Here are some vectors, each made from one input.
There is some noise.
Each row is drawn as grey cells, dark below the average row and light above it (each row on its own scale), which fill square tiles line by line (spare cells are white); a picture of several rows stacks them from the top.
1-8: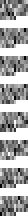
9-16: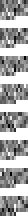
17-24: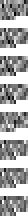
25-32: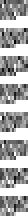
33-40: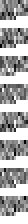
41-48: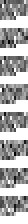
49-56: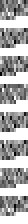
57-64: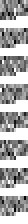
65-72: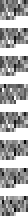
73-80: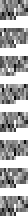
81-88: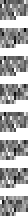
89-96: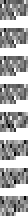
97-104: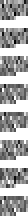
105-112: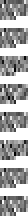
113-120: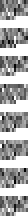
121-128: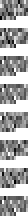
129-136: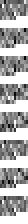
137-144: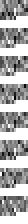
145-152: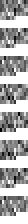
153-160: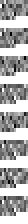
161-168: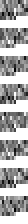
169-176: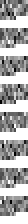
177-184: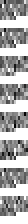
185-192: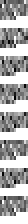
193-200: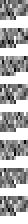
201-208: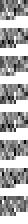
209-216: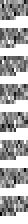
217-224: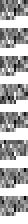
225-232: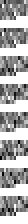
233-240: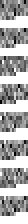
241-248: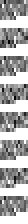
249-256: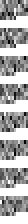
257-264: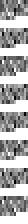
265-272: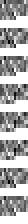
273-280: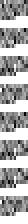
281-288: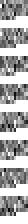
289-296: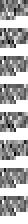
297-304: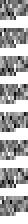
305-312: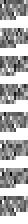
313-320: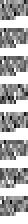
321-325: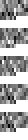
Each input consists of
a point on a 5-point line and a true/false value.
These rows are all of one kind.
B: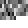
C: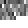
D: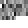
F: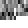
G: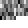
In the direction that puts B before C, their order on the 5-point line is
D, G, F, B, C.
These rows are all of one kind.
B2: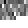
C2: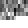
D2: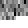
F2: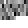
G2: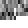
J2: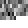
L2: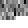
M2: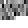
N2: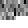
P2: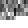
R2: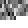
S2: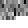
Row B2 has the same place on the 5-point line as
C2 and P2.
